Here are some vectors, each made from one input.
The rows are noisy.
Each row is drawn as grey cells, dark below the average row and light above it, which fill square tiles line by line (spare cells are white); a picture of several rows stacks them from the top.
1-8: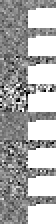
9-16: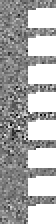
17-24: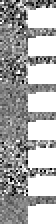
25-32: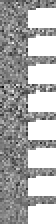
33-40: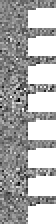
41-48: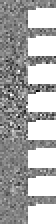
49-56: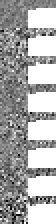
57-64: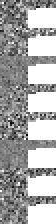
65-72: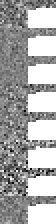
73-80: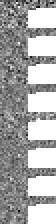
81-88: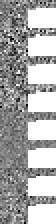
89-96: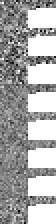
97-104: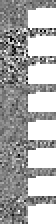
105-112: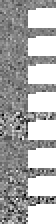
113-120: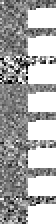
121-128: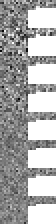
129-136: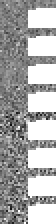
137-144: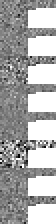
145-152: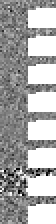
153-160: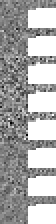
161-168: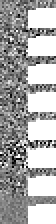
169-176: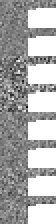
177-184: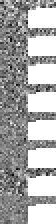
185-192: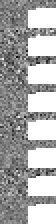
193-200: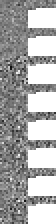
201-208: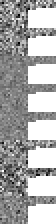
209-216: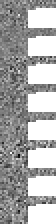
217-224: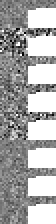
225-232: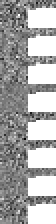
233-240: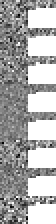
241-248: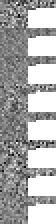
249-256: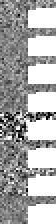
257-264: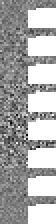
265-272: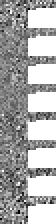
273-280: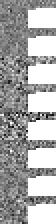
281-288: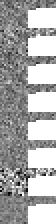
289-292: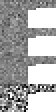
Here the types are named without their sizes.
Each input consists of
a point on a circle, together with either a point on a circle and a true/false value, or a label.
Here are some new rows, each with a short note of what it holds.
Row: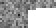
a point on a circle and a label
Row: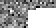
a point on a circle and a label
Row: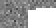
a point on each of two circles and a true/false value
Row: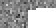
a point on a circle and a label
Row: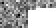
a point on a circle and a label
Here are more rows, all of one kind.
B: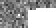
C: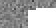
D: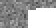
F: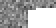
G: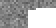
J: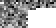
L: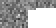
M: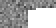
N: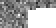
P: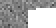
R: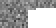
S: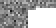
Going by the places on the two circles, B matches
F, M and N.
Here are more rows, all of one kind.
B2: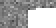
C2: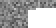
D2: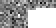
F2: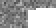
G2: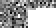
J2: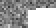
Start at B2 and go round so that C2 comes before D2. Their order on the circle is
B2, C2, F2, G2, D2, J2.
